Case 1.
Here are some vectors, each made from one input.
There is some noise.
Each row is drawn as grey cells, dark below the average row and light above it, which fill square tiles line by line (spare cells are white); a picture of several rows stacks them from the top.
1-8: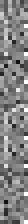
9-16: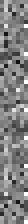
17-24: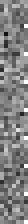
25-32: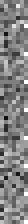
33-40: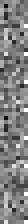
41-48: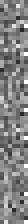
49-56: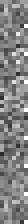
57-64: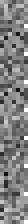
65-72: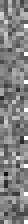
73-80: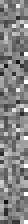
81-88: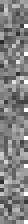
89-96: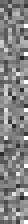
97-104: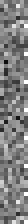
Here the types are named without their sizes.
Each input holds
a node of a tree.
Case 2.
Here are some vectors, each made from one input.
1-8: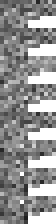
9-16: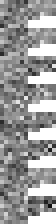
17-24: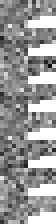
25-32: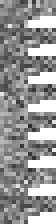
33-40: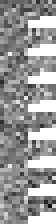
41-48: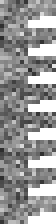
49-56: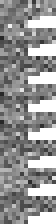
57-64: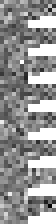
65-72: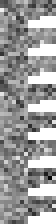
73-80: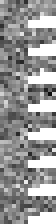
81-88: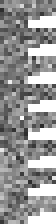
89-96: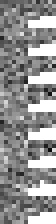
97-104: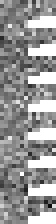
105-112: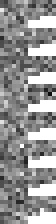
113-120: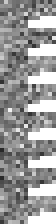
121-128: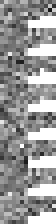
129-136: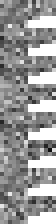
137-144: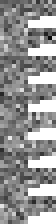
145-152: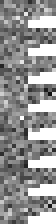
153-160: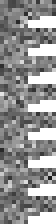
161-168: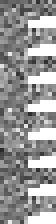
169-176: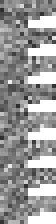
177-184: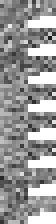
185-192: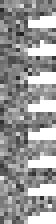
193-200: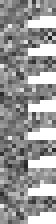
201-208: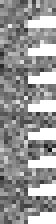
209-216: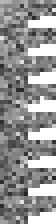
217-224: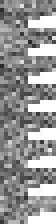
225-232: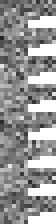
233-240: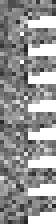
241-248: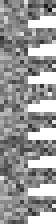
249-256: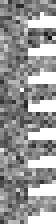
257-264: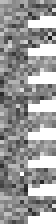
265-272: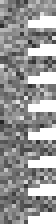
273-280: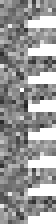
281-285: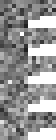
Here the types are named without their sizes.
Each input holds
a point on a line.
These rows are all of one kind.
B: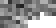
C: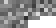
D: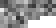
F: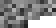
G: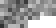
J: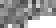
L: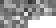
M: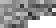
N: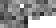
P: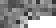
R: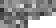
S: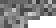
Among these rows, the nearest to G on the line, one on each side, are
B and J.
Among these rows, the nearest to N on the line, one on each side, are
F and R.
